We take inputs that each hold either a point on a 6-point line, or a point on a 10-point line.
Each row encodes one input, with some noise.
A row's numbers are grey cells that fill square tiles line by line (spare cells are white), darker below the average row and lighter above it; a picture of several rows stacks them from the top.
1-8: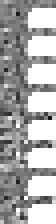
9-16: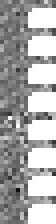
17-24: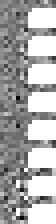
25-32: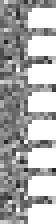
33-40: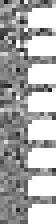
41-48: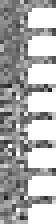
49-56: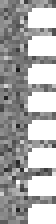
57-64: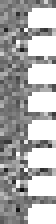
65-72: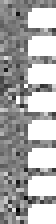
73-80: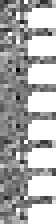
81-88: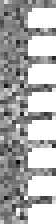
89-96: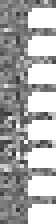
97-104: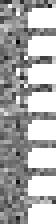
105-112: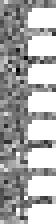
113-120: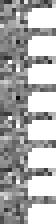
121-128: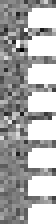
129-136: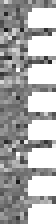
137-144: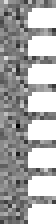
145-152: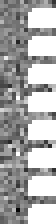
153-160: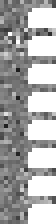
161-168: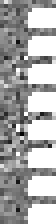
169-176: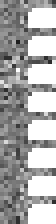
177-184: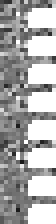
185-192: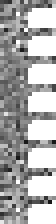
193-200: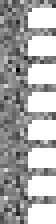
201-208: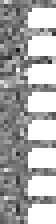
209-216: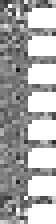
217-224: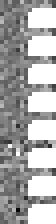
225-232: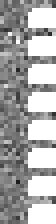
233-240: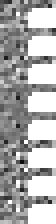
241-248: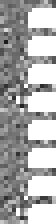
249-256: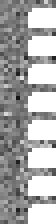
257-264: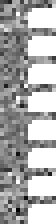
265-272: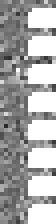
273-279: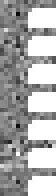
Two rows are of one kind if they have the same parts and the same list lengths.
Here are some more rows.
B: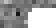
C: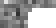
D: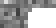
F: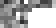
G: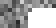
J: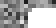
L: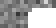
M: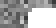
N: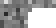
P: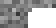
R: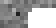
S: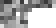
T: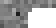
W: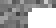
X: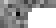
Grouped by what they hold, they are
B, C, D, G, J, L, M, N, P, R, T, W, X
F, S

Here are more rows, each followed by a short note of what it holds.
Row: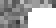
a point on a 10-point line
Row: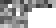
a point on a 6-point line
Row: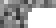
a point on a 10-point line
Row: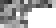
a point on a 6-point line
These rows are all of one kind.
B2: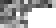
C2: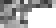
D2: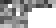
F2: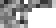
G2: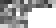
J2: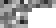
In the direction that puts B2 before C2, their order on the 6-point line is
D2, G2, B2, C2, F2, J2.
